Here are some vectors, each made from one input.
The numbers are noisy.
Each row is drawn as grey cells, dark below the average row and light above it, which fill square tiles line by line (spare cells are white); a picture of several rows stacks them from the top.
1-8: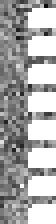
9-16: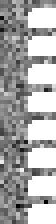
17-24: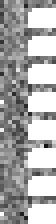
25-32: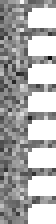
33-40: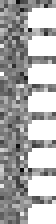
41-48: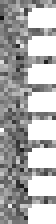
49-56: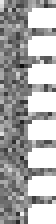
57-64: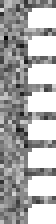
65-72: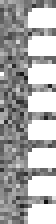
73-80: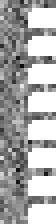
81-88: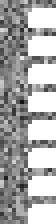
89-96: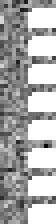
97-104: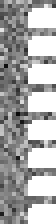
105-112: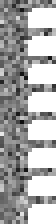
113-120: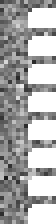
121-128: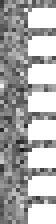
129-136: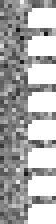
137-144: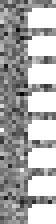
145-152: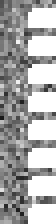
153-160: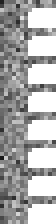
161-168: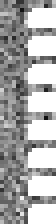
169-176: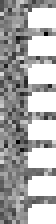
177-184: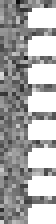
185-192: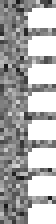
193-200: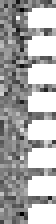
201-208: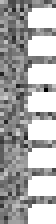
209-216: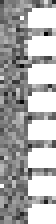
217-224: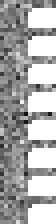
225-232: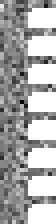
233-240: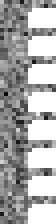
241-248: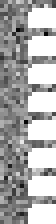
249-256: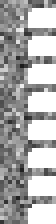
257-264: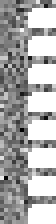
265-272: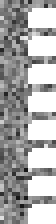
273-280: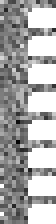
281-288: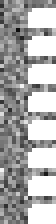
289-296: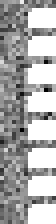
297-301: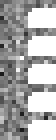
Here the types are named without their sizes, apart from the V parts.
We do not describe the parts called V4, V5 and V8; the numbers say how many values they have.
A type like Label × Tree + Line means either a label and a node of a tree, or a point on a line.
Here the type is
Line × (Line + V8) + (Tree + Unit) × V4 × V5.
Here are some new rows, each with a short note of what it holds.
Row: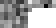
a point on each of two lines
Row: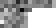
a point on each of two lines
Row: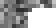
a point on each of two lines
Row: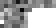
a point on each of two lines
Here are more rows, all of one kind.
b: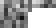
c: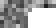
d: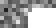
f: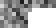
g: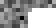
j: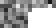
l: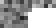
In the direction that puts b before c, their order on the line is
f, b, c, d, l, g, j.
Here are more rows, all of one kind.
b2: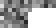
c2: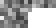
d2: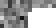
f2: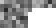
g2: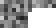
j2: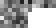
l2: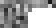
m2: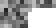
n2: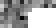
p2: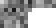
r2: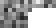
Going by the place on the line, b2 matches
m2 and n2.
